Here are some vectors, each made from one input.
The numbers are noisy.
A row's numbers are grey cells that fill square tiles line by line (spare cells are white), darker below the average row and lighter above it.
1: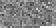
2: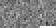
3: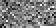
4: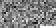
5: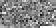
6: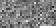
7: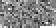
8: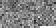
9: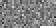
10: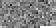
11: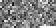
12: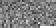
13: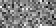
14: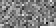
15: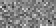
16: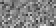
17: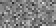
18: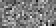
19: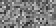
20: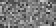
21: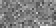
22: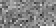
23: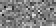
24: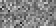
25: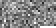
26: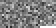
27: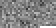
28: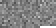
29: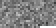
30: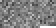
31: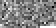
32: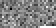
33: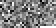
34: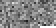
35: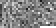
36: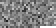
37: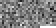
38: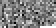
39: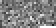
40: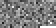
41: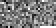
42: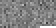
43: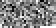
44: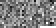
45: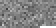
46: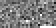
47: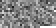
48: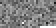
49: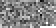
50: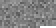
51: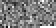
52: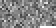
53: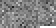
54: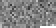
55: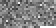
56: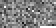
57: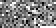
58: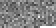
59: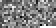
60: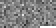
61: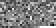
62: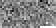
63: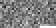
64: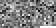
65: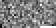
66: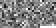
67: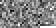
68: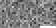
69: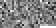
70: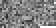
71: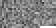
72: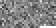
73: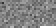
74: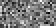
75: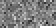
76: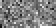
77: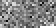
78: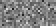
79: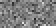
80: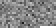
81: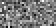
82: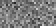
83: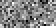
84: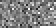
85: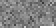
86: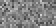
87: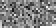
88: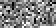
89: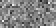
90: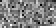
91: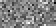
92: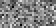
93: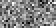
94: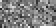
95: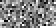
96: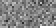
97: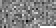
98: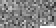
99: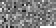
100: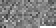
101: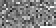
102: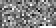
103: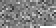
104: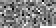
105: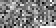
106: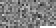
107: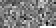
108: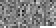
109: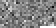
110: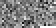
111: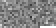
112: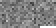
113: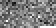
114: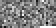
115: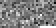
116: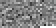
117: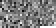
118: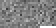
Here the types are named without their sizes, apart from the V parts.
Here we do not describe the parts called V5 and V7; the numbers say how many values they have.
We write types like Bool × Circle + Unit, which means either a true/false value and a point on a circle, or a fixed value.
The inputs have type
Bool × (Tree + Unit) × V5 × V7.
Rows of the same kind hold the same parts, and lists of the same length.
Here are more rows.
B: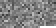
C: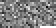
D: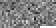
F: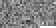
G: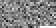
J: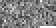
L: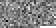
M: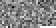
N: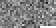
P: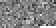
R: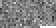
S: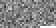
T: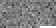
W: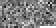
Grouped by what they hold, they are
B, J, M, S, T, W
C, D, F, G, L, N, P, R

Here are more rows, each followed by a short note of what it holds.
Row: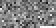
a true/false value, a value of V5 and a value of V7
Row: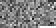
a true/false value, a value of V5 and a value of V7
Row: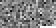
a true/false value, a value of V5 and a value of V7
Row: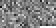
a true/false value, a value of V5 and a value of V7
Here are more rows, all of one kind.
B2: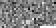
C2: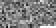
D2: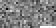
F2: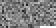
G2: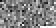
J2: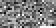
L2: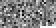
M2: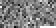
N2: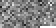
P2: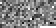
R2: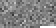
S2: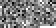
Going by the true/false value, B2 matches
D2, J2, N2 and R2.
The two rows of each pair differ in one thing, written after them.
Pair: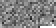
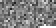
the value of V5
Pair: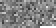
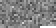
the value of V5
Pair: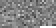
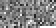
the true/false value
